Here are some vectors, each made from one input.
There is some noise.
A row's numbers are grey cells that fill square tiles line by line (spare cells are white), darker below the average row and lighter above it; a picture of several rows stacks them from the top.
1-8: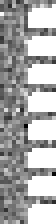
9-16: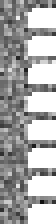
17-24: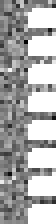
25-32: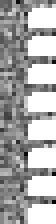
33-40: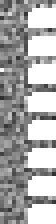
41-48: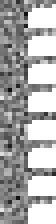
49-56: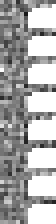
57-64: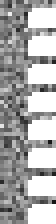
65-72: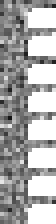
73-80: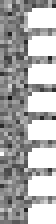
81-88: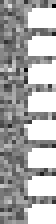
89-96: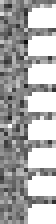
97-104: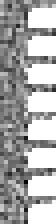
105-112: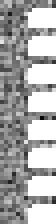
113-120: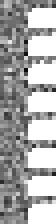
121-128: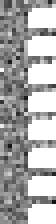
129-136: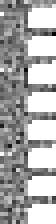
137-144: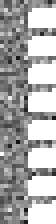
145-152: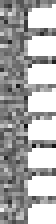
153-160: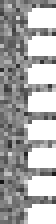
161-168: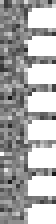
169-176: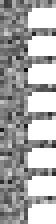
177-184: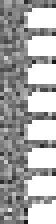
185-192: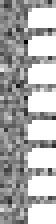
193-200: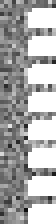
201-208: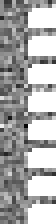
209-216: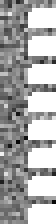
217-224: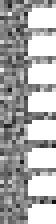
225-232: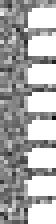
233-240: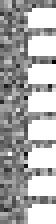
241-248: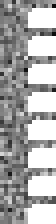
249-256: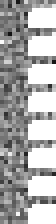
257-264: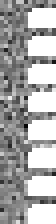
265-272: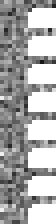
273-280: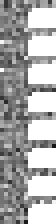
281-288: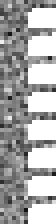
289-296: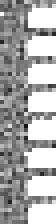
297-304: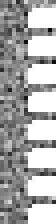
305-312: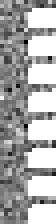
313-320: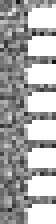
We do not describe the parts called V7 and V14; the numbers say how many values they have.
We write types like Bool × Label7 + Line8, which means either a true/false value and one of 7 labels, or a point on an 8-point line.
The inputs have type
Bool × V7 × V14 + Tree15.
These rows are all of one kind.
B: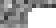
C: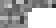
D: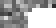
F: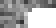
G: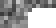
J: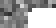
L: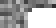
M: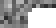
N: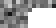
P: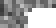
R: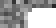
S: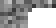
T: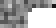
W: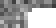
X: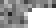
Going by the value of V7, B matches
G, M, N and S.
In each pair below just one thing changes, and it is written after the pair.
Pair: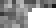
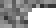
the value of V14
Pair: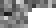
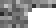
the value of V14
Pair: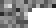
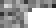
the value of V14
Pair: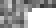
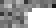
the value of V14
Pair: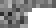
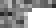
the value of V14
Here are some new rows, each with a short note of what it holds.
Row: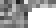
a node of a 15-node tree
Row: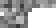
a node of a 15-node tree
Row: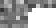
a true/false value, a value of V7 and a value of V14
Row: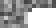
a true/false value, a value of V7 and a value of V14
